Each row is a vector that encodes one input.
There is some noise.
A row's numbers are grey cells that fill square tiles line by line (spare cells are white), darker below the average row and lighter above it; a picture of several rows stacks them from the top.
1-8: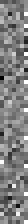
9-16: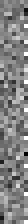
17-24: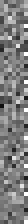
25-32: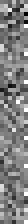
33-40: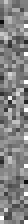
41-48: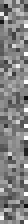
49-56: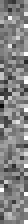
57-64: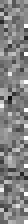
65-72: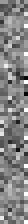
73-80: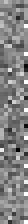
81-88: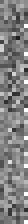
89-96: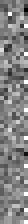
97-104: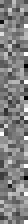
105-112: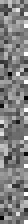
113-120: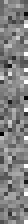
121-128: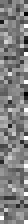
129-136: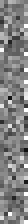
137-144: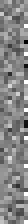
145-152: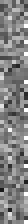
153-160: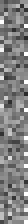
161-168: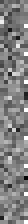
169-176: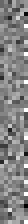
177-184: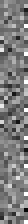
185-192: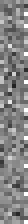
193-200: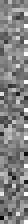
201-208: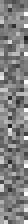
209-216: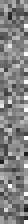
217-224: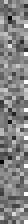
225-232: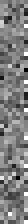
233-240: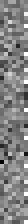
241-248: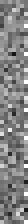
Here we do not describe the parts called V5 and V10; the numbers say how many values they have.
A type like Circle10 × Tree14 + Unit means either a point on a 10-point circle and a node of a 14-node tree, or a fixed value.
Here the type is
(Line6 + V5) × (Line7 + V10).
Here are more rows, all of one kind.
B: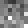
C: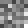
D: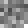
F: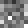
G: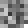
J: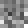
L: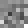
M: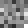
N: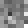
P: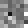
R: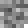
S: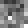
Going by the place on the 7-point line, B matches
F and S.
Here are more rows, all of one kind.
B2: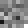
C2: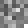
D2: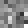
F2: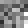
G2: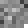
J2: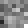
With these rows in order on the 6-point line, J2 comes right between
D2 and G2.
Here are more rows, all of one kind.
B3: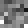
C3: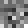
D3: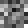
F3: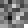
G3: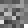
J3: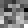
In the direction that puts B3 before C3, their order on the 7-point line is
G3, D3, J3, B3, F3, C3.
